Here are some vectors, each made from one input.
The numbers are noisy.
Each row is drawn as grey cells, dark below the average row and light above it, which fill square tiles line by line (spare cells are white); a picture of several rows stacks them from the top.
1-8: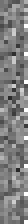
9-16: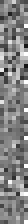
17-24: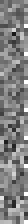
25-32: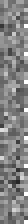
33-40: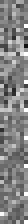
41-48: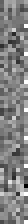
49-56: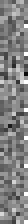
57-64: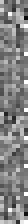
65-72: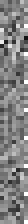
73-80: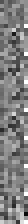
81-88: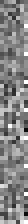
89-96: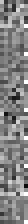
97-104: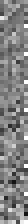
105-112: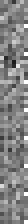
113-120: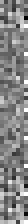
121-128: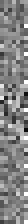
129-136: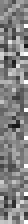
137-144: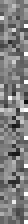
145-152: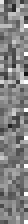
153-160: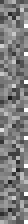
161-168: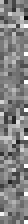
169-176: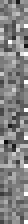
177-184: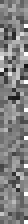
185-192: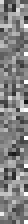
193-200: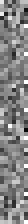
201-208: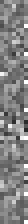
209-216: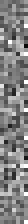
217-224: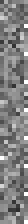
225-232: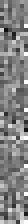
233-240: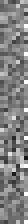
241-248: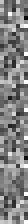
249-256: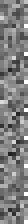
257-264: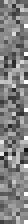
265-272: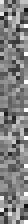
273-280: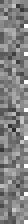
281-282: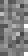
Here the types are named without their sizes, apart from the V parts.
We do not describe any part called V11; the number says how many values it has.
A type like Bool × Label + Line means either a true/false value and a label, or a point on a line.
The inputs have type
(Bool × Bool × Bool × Bool + Unit) × Line × V11 + List(Circle).
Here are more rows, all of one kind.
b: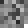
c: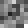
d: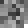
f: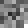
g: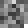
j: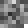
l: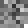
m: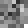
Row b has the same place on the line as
g and j.
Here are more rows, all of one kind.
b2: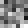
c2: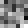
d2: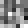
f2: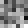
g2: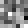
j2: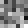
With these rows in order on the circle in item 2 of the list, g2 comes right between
c2 and j2.
